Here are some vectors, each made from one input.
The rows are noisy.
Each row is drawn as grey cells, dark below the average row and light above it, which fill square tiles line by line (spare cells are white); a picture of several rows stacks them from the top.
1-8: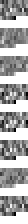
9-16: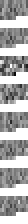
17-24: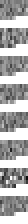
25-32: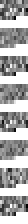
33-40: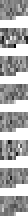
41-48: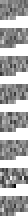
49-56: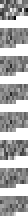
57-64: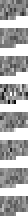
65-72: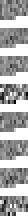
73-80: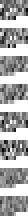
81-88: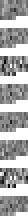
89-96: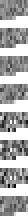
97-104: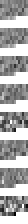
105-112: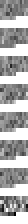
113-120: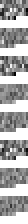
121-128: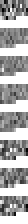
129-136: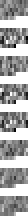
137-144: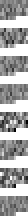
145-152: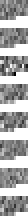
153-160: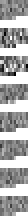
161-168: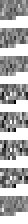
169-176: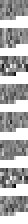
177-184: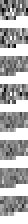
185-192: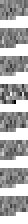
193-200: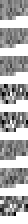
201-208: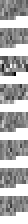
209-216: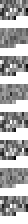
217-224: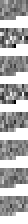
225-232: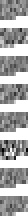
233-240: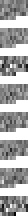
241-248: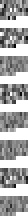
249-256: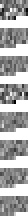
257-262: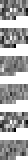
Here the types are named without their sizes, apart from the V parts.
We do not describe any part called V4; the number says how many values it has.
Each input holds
either five true/false values and a value of V4, or a list of points on a line.
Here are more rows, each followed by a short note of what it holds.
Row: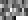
a list of two items
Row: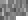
five true/false values and a value of V4
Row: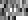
a list of one item
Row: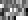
a list of three items
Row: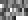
a list of two items
